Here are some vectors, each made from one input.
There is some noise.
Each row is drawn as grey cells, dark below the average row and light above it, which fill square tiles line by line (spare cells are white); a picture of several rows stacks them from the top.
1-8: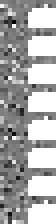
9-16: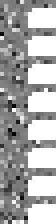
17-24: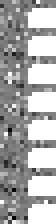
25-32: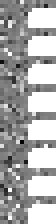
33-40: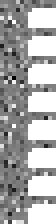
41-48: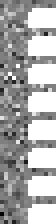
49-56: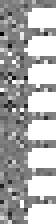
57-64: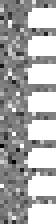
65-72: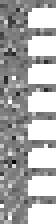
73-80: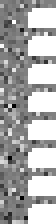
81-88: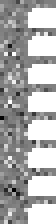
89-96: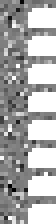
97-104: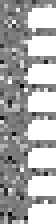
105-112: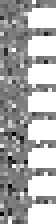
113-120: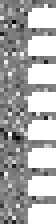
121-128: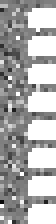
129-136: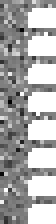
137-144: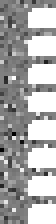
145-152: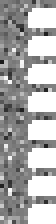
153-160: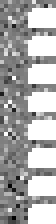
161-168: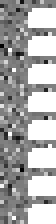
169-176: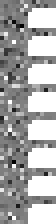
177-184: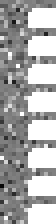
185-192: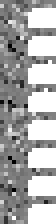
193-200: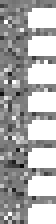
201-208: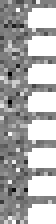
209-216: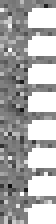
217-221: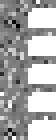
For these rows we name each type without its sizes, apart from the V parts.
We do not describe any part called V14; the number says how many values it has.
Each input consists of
a label and a point on a line, together with either a point on a line, or a value of V14.
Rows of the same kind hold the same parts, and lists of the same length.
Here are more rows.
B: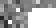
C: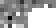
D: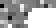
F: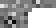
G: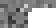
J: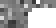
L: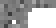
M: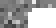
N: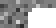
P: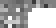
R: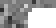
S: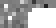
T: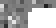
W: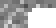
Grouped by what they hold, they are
B, D, L, M, P, S, T, W
C, F, G, J, N, R

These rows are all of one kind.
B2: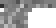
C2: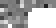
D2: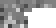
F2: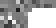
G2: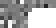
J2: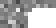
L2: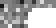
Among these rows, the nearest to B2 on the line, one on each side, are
C2 and L2.
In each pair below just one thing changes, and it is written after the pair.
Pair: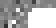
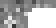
the value of V14
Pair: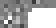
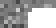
the value of V14
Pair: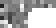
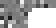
the value of V14
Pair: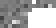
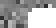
the label
